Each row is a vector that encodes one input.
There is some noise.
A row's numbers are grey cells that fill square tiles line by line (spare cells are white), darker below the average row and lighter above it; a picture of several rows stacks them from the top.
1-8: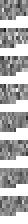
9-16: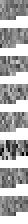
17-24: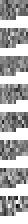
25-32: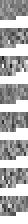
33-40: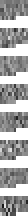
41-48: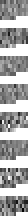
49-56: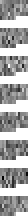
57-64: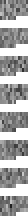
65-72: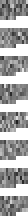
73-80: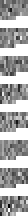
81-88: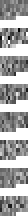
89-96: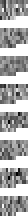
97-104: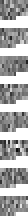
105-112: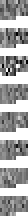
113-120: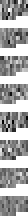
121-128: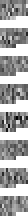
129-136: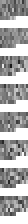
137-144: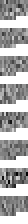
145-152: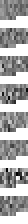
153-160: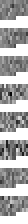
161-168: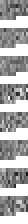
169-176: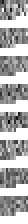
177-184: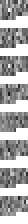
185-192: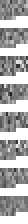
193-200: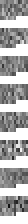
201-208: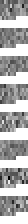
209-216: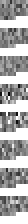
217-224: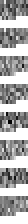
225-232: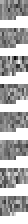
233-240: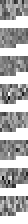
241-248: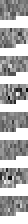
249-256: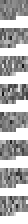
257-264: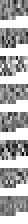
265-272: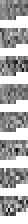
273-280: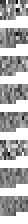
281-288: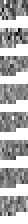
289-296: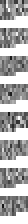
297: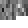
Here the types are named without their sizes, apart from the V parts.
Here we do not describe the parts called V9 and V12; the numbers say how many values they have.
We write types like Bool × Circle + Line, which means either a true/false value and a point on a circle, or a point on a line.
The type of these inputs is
Bool × (Circle + Unit) × V9 + Line + V12.
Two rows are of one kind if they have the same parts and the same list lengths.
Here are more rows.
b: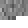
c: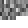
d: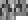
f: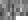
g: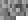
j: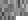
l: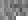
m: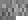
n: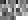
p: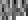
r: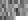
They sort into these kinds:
b, g, l
c
d, p, r
f, j, m, n

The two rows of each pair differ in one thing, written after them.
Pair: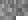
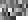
the true/false value
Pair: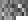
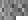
the value of V9
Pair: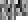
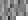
the true/false value
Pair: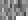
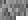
the value of V9
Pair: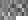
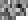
the true/false value
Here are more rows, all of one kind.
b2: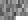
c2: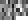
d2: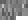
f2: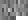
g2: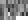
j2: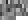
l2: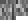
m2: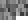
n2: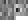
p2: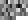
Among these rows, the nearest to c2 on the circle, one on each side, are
b2 and g2.
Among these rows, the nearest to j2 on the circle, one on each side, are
f2 and l2.
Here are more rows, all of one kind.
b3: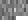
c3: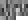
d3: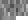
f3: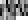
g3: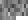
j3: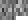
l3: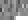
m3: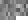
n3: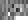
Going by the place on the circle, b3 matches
c3, f3 and j3.
